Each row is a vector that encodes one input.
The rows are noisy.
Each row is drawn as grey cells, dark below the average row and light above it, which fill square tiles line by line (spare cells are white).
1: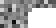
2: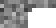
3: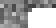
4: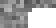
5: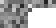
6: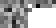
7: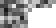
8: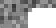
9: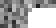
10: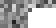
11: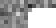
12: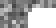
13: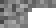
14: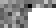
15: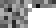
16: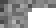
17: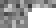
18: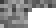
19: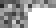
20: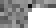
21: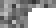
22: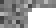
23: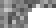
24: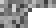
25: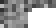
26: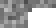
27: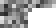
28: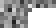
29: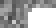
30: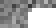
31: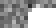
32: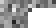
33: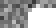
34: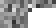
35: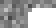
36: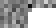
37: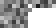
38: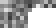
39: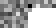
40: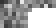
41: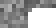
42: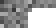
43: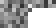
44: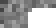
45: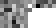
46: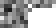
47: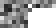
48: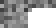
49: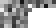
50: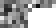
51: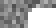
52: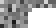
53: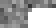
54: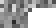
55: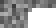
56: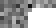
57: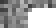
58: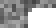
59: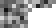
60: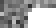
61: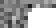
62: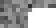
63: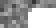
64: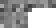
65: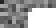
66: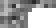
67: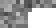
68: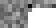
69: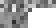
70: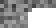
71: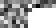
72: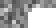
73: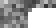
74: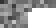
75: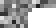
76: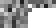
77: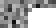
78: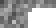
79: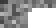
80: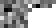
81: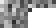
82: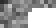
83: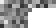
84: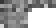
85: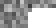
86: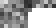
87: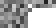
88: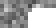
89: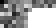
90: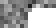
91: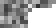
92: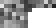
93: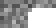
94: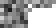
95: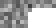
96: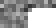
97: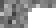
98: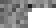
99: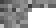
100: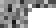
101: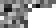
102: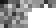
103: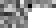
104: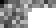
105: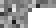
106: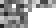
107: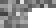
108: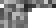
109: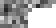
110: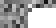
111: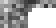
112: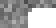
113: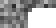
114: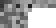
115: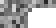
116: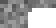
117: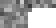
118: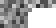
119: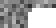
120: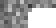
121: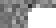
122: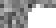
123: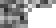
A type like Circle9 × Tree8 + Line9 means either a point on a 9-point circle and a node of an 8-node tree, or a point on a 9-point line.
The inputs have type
Bool × Bool × Bool × Line8 + Line7.
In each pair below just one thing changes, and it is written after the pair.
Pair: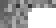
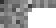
the place on the 8-point line
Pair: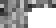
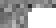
the place on the 8-point line
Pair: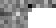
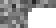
one of the three true/false values
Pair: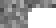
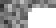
one of the three true/false values
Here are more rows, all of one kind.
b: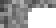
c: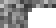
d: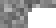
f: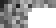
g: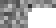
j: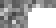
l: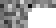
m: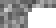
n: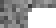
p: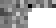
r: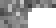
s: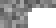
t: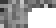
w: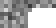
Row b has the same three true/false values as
d, n, s and t.
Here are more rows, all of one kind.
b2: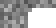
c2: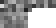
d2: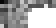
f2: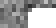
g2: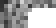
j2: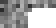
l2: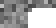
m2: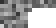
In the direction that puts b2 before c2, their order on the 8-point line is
m2, b2, g2, d2, l2, f2, j2, c2.
